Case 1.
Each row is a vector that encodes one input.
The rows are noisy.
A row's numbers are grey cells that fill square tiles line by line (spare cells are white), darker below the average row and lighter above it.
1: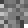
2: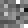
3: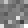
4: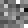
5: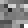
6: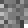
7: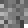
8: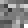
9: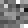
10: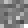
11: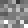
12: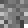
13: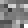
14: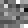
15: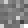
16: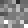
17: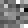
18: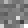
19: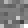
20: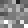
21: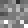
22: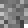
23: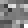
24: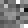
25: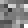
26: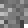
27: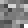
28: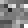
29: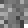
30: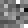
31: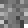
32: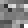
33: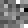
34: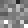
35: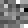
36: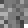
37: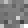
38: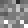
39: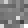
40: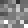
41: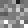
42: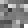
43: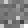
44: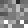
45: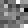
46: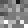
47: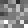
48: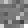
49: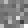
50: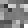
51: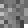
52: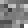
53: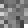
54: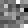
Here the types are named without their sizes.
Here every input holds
a label.
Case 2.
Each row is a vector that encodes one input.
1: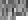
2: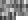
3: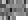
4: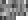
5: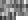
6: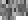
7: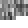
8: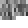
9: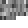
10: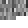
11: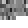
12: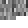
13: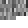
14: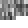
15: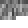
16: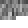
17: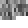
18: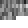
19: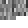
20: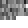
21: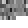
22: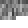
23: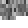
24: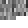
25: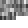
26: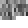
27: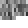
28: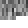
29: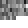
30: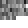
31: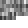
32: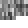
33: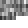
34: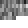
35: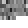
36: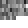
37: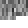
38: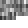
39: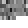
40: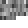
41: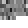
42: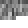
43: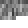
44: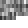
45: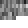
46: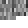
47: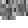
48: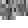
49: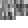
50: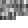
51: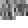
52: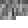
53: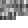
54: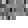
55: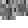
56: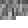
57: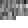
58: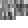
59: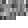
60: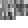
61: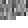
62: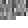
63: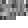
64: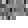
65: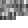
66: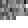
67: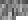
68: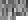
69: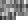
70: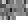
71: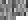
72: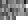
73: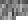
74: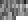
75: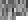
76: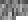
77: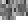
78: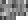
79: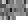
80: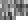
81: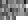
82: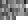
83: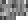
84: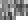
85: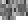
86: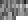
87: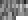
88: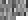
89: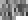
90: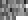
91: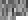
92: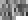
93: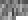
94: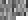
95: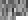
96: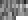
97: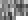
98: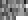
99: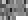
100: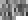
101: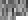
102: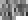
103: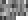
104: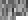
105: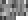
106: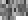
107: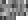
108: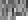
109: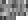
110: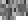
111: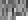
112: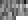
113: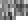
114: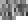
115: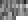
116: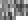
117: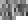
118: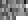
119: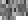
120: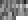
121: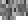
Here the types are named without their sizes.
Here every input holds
a point on a circle.
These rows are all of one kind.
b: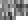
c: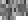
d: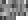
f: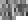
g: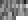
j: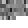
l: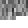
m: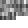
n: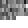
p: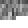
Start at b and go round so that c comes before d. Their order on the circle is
b, f, c, j, n, g, p, l, d, m.
